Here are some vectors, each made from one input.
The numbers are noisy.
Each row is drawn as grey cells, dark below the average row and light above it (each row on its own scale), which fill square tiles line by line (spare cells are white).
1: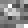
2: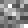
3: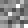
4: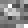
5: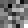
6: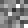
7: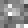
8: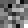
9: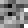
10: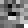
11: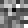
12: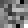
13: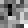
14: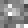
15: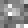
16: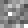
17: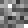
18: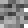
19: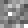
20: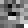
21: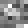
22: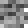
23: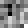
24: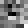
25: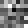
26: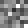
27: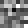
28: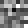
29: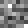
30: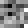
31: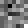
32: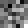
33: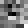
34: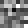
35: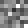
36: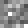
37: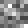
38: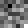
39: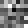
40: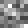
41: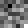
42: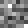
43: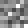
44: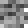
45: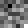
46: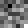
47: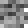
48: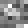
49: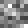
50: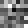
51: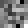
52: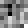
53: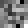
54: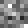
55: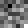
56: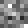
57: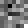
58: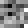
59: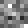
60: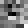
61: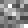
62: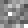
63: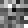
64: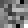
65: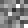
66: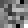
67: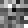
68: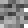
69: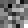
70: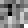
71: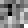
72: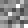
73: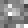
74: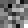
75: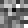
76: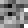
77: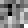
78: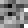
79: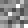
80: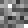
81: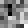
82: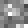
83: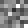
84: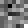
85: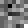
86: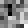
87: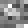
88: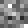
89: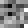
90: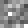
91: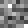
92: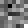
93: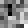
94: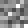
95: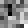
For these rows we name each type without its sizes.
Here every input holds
either a point on a circle, or a point on a line.
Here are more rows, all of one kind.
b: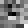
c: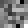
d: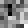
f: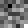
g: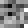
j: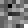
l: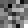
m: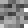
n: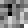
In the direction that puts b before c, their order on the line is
m, g, n, d, b, j, f, l, c.
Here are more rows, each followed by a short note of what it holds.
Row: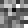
a point on a circle
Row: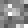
a point on a circle
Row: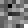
a point on a line
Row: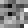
a point on a line
